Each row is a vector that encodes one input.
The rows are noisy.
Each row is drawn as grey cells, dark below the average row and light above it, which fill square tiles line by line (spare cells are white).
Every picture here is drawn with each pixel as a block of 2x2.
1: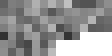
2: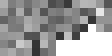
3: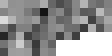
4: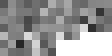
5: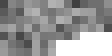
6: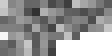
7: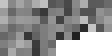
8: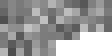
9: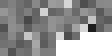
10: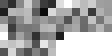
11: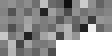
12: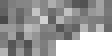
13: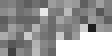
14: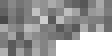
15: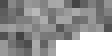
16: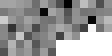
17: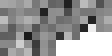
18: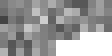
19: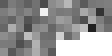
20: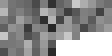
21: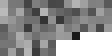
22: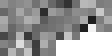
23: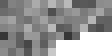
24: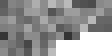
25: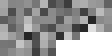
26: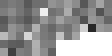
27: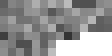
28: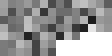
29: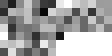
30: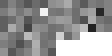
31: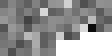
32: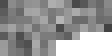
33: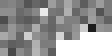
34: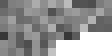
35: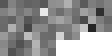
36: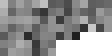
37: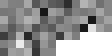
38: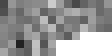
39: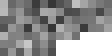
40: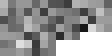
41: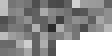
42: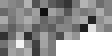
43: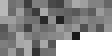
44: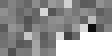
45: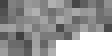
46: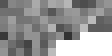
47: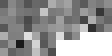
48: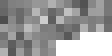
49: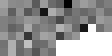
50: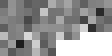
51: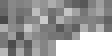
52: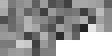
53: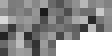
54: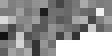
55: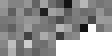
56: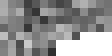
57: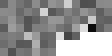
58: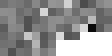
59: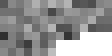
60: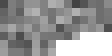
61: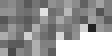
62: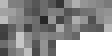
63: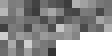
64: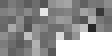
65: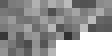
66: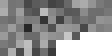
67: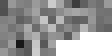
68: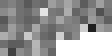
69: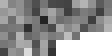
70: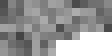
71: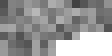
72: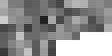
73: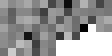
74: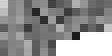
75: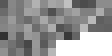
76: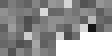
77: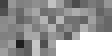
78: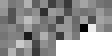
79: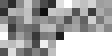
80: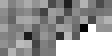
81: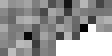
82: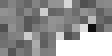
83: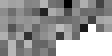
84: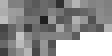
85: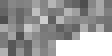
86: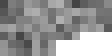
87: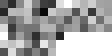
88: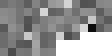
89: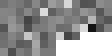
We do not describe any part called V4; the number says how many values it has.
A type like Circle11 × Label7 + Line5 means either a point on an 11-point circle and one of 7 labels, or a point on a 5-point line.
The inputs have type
List2(Bool × V4).
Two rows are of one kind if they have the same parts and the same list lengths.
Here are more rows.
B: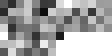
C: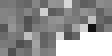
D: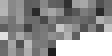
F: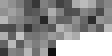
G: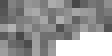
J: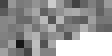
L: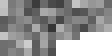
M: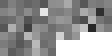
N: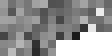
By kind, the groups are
B
C, G, J, M
D, F, L, N

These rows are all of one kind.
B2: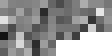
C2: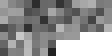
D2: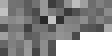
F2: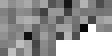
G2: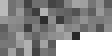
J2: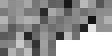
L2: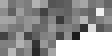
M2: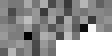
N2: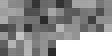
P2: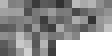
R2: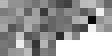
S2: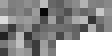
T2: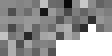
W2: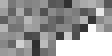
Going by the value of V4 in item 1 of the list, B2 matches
D2, G2, L2 and S2.
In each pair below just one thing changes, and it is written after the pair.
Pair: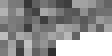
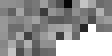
the true/false value in item 1 of the list
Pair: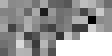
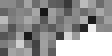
the value of V4 in item 1 of the list
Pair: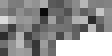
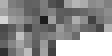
the true/false value in item 1 of the list
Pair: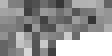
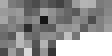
the value of V4 in item 1 of the list
